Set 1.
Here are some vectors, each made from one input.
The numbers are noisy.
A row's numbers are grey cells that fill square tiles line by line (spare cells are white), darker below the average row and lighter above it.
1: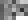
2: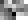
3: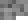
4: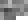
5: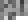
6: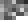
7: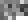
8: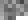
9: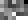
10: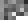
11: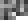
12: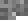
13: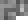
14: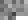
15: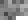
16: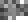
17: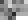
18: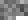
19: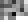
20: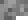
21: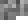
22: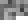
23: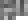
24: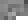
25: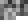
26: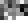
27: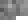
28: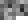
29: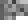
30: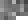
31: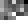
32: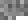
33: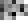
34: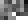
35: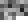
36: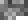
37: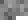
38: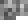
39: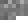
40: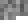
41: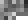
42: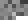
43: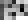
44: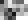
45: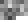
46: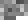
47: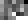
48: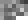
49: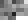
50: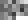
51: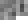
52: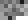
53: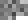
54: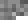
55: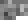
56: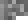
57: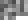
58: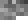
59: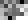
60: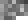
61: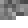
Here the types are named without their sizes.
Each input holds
a point on a line and four true/false values.
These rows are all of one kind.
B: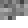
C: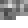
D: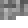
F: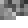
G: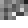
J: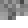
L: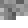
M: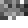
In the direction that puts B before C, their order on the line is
G, L, J, F, D, B, M, C.
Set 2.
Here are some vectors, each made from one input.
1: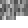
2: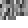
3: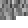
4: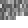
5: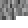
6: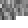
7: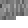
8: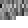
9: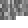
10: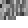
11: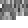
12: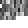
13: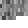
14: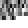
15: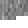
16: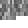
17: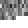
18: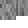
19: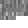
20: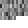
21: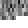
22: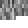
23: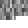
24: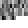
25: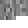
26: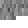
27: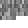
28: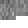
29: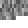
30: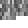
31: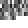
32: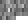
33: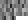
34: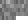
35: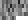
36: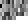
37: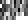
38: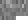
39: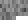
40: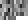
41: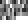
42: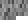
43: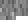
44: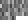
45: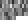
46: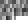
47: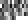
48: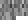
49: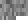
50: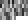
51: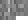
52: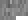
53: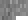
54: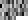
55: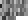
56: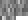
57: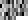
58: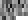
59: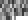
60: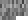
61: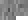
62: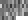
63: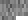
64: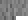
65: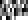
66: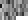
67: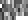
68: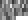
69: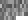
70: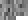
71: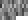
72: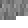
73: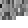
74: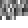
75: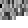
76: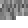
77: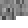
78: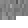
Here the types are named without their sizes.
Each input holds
either a point on a line, or three true/false values.
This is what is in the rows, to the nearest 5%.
About 35% of them hold a point on a line. The rest hold three true/false values.
